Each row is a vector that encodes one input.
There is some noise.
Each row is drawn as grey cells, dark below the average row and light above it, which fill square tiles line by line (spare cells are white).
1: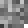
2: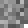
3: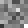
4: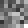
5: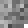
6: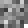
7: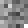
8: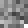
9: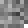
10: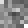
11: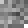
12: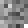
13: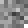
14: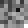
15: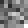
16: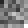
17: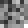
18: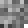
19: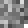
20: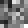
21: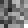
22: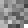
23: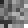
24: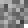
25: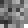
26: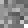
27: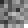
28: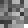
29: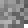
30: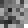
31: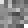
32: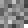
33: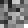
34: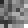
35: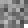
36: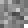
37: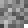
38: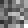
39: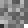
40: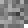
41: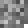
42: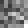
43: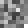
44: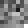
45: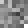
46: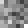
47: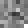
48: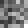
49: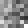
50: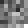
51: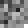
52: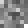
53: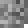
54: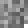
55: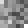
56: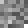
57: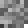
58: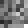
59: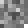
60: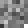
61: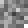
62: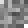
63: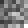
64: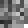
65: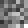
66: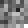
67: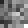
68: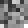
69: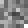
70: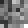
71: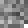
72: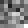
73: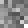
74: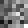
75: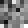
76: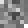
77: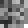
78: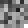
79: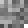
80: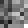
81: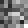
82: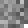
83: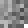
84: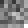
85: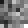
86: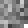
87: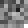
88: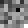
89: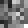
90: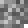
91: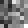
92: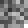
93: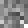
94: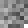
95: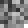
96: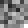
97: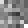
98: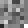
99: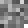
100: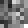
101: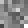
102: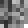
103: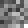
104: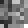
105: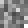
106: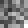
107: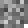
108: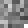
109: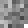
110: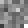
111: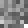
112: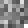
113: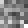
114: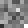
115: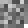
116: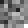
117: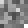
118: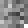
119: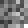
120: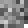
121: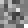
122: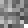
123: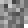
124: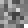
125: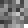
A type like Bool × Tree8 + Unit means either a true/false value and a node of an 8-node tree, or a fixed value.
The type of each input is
Bool × Line3 × Line5 + Line4 × Line4 × Line4.
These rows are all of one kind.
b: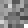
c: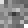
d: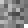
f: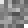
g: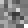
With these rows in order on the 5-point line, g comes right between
c and d.
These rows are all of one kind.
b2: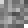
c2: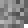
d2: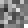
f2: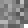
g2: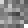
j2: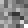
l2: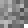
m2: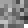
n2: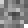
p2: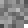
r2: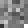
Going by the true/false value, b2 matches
l2 and p2.
